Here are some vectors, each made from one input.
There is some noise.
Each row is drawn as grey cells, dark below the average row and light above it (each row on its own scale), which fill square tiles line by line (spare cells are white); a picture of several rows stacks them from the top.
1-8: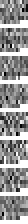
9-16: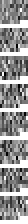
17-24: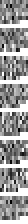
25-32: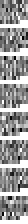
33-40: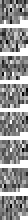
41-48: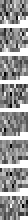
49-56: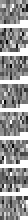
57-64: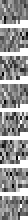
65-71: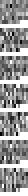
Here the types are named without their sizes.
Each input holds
a label and a true/false value.
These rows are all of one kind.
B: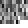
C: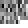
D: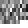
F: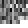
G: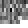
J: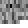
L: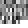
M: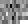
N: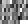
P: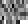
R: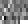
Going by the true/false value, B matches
C, F, G and P.
